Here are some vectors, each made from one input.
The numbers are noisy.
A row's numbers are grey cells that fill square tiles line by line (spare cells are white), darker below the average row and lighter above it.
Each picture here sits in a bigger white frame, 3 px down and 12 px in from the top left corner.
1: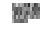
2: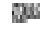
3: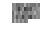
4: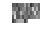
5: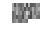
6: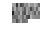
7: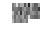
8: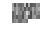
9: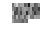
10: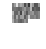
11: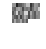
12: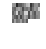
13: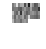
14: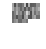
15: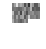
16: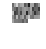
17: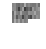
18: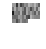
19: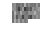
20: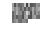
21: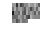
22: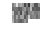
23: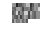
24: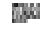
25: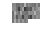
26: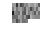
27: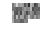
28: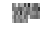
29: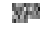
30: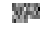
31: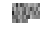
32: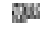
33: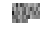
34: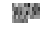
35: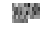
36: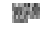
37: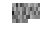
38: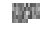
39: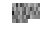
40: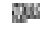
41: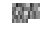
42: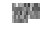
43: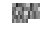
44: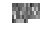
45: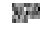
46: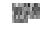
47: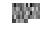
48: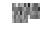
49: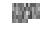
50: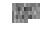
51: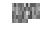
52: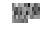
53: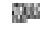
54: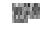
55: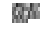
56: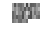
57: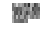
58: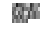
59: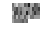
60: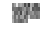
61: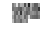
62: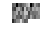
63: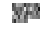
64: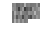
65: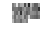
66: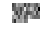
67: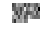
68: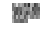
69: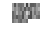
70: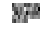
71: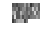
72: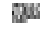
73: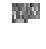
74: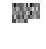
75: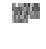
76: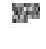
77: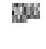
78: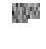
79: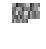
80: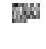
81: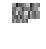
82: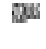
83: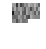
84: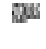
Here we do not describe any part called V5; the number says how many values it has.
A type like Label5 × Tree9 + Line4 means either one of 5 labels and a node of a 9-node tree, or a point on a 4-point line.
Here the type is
Bool × (Line4 + V5).
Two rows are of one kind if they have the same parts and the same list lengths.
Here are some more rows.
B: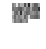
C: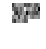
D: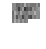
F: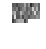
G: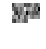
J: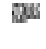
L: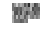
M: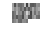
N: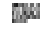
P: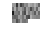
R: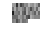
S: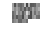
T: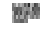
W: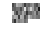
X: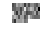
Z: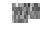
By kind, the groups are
B, C, G, L, T, W, X, Z
D, F, J, M, N, P, R, S

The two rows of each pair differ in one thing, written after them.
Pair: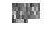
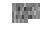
the true/false value
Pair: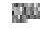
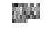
the true/false value
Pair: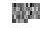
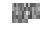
the true/false value
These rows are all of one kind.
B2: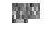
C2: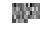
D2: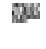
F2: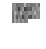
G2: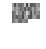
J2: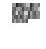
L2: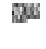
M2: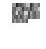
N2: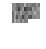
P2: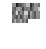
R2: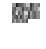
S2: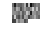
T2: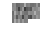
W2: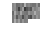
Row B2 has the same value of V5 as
F2, N2, T2 and W2.
